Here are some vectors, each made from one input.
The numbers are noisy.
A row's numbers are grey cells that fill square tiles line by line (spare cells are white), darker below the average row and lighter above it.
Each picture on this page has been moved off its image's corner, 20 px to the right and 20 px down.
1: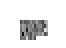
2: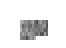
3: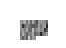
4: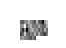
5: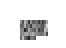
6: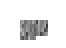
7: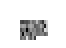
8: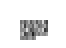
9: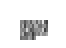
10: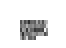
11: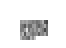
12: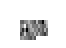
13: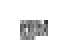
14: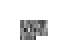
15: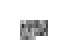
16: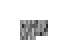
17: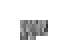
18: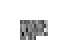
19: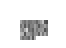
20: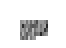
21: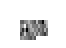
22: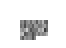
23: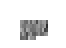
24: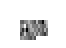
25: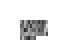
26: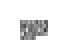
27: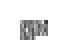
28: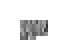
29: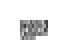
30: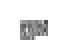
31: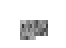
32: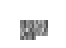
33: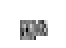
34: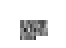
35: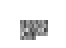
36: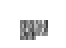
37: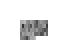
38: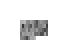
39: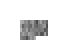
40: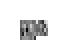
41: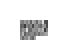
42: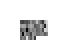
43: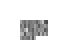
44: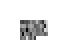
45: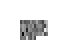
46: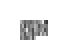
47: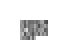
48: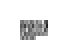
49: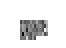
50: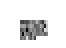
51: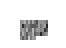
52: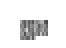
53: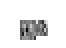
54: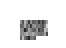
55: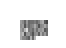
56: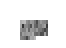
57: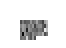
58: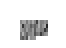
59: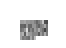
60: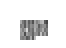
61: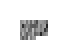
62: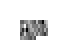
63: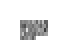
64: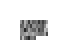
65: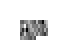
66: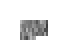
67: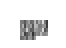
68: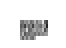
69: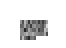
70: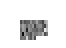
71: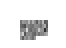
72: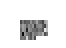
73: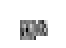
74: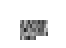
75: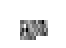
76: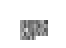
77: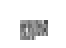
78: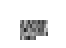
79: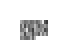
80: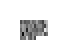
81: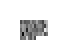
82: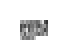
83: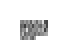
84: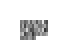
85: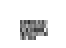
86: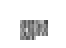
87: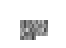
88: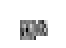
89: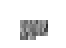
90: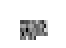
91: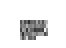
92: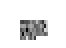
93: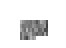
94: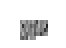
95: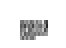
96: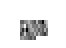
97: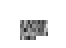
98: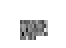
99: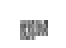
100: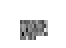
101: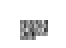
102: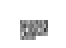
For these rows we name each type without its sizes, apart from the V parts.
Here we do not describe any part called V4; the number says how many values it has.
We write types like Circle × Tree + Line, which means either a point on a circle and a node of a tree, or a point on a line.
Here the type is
Bool × List(V4) + Line.
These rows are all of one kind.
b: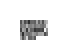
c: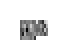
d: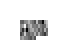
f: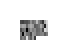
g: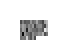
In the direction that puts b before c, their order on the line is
b, g, f, c, d.
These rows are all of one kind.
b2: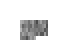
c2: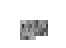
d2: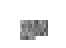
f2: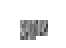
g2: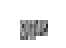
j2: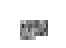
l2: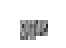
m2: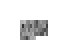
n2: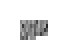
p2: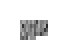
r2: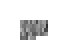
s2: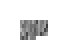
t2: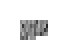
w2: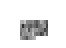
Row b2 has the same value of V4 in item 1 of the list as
d2, f2 and s2.
